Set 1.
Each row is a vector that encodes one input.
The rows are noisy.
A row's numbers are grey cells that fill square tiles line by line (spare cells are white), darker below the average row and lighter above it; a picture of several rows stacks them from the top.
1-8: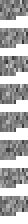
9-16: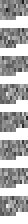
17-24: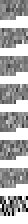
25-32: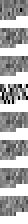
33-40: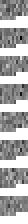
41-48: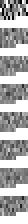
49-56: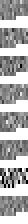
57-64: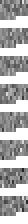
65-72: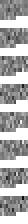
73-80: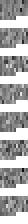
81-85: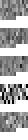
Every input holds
either a fixed value, or a point on each of two 6-point lines and a true/false value.
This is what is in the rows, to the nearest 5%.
About 5% of them hold a fixed value. The rest hold a point on each of two 6-point lines and a true/false value.
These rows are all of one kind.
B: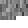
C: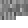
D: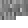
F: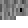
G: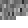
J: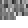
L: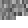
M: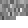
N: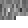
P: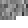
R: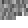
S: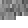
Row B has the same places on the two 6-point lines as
C and D.
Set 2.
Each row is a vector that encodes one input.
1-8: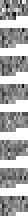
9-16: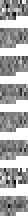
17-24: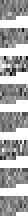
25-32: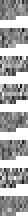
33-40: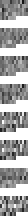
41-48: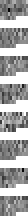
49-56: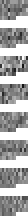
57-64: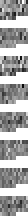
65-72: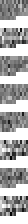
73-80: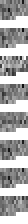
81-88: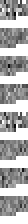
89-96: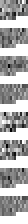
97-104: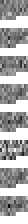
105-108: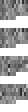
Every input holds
either one of 8 labels, or four true/false values.
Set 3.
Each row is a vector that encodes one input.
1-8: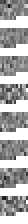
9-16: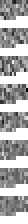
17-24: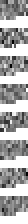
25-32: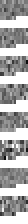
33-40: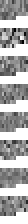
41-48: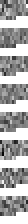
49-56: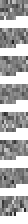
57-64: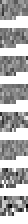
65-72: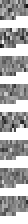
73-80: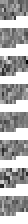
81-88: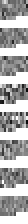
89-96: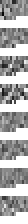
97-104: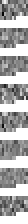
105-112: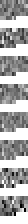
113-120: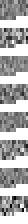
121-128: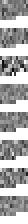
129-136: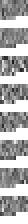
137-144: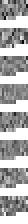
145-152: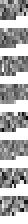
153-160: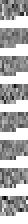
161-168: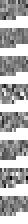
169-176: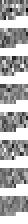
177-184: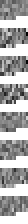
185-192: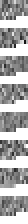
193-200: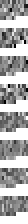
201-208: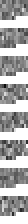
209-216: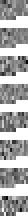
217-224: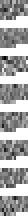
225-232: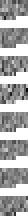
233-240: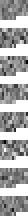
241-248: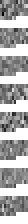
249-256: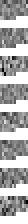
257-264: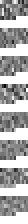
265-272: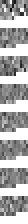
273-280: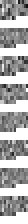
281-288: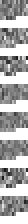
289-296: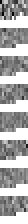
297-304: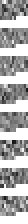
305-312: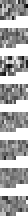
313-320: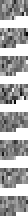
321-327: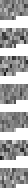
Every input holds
a list of up to two points on a 10-point circle.
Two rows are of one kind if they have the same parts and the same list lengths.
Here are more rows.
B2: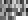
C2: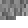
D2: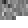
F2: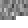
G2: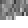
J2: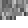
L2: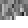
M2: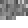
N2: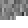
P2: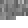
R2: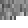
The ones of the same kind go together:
B2
C2, D2, F2, J2, R2
G2, L2, M2, N2, P2

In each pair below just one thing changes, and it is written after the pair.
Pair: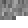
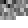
the place on the 10-point circle in item 2 of the list
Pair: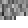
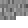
the place on the 10-point circle in item 2 of the list
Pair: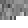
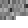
the place on the 10-point circle in item 2 of the list
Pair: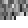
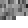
the place on the 10-point circle in item 2 of the list
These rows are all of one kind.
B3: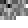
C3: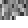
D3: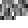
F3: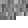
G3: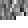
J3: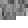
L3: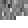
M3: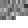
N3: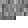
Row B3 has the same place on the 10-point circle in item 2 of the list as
D3, F3 and L3.
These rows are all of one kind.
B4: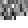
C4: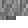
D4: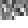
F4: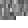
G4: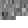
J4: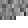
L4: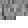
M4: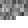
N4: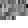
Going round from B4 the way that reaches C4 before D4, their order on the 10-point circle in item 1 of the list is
B4, C4, G4, D4, L4, J4, N4, F4, M4.
